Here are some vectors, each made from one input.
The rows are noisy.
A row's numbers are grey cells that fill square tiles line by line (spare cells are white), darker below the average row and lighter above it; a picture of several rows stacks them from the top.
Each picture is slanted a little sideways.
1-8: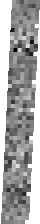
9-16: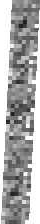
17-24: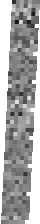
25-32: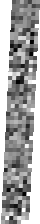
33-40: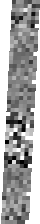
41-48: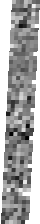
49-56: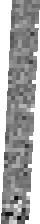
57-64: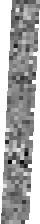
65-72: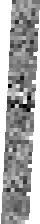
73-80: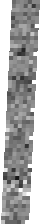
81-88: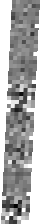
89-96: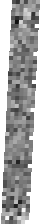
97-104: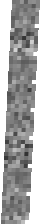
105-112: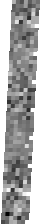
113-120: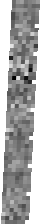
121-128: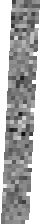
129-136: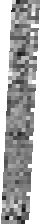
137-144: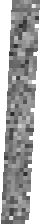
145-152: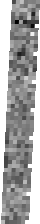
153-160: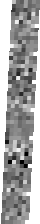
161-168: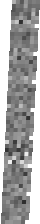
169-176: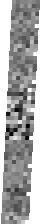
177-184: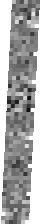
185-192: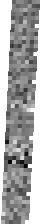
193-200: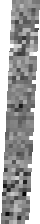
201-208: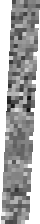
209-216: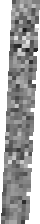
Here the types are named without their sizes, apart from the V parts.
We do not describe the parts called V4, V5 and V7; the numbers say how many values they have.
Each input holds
either four true/false values and a value of V7, or a value of V4 and a value of V5, or a list of items, each a point on each of two lines.
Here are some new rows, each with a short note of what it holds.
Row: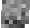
a list of one item
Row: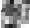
the empty list
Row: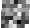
a value of V4 and a value of V5
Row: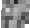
a value of V4 and a value of V5
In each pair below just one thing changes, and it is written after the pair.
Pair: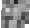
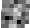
the value of V5
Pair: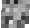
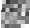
the value of V4
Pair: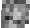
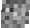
the value of V5
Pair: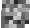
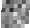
the value of V5
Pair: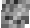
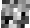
the value of V5
